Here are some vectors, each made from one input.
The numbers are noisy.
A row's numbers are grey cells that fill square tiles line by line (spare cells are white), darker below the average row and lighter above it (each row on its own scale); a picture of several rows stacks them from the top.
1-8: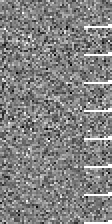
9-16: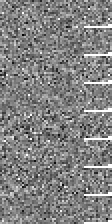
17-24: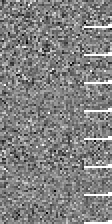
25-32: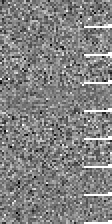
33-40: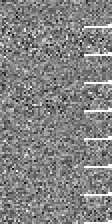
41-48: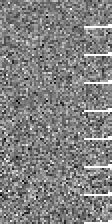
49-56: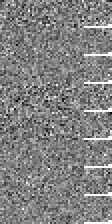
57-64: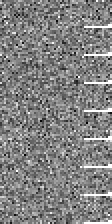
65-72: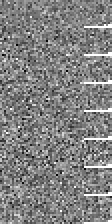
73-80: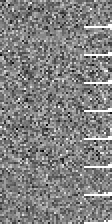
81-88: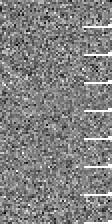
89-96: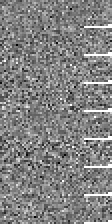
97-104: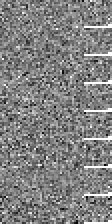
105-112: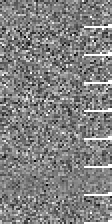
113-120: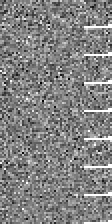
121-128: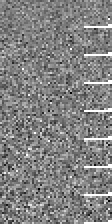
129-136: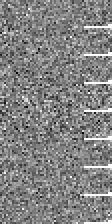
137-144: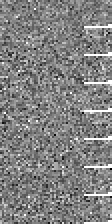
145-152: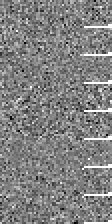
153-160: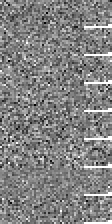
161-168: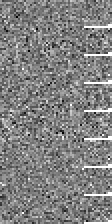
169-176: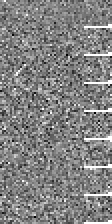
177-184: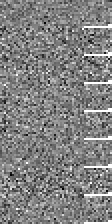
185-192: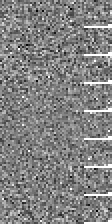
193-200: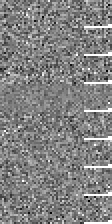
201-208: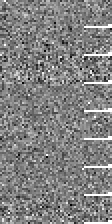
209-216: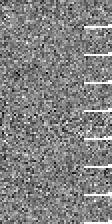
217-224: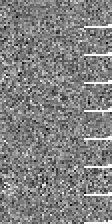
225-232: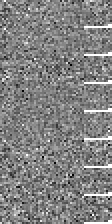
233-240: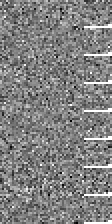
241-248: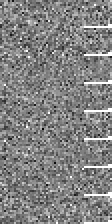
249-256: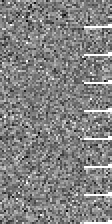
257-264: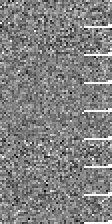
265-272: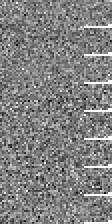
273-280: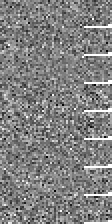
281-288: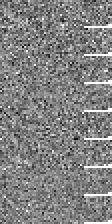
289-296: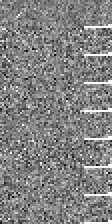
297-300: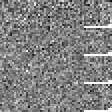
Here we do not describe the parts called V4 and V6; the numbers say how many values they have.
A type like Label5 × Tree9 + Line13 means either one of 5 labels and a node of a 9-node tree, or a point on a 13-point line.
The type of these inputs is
Bool × Bool × Bool + (Circle9 + Circle10) × V6 + V4.
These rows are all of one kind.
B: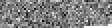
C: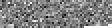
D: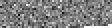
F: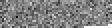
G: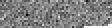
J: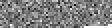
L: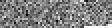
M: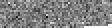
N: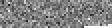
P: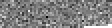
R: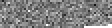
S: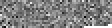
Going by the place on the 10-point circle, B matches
G and L.
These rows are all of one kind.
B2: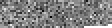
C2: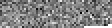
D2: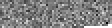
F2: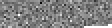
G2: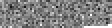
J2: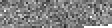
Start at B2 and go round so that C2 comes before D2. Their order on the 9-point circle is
B2, C2, D2, F2, G2, J2.
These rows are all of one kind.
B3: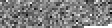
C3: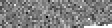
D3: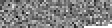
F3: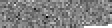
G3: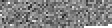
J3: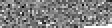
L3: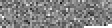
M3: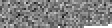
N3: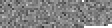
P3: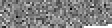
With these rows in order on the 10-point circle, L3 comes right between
D3 and P3.
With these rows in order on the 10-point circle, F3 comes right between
C3 and G3.
